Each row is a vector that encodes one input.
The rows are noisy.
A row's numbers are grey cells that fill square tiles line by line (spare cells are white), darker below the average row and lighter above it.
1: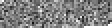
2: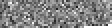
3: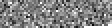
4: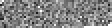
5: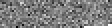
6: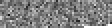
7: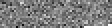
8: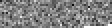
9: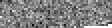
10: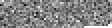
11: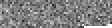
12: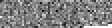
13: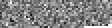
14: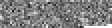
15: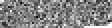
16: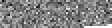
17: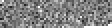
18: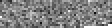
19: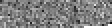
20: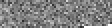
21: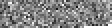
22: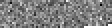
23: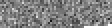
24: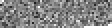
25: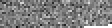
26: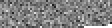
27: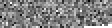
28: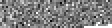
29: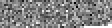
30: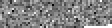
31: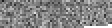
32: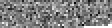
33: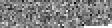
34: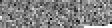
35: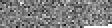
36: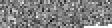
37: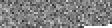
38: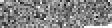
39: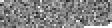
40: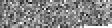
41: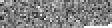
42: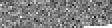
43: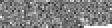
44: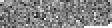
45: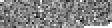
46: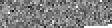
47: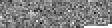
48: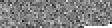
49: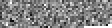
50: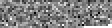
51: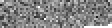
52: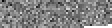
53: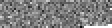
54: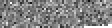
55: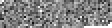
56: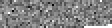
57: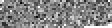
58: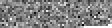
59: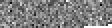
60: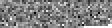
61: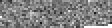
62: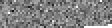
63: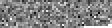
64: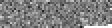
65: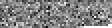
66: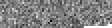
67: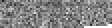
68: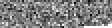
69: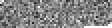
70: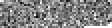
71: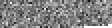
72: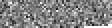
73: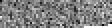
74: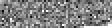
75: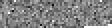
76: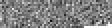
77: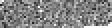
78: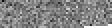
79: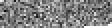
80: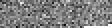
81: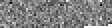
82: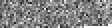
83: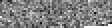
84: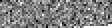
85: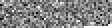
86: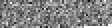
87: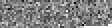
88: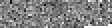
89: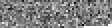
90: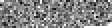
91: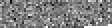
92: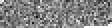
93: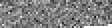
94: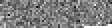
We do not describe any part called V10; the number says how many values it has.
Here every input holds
either a point on a 4-point line, or a point on a 6-point line, or a value of V10.
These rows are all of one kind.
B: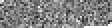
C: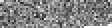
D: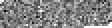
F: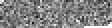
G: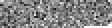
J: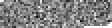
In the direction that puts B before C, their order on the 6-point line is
D, B, F, J, G, C.
